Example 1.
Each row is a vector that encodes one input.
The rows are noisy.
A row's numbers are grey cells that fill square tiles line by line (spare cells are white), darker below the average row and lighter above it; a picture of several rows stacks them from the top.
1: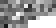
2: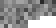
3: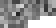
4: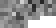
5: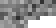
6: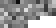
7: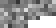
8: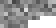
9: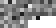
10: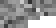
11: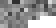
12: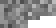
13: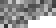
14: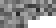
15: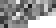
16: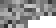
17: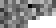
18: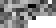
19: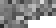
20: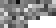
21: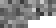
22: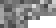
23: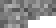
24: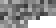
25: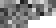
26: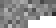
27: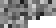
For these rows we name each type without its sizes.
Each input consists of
a point on a line.
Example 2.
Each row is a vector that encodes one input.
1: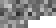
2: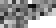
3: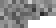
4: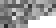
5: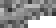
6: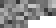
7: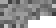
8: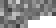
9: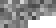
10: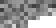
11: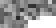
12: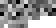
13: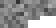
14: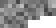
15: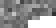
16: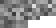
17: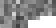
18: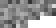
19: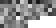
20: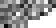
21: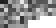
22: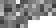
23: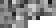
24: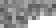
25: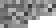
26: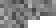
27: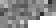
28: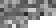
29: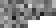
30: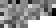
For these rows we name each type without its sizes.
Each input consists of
a node of a tree.
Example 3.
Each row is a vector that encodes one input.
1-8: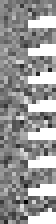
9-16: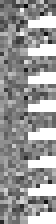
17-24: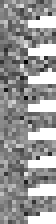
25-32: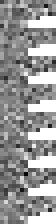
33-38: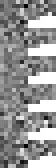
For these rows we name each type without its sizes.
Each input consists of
a point on a line.
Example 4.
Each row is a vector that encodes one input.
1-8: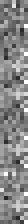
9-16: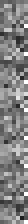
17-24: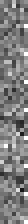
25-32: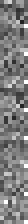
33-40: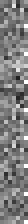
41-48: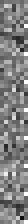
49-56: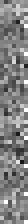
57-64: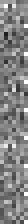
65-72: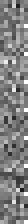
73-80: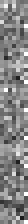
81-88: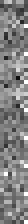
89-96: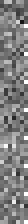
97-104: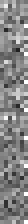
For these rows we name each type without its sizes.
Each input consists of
a node of a tree.
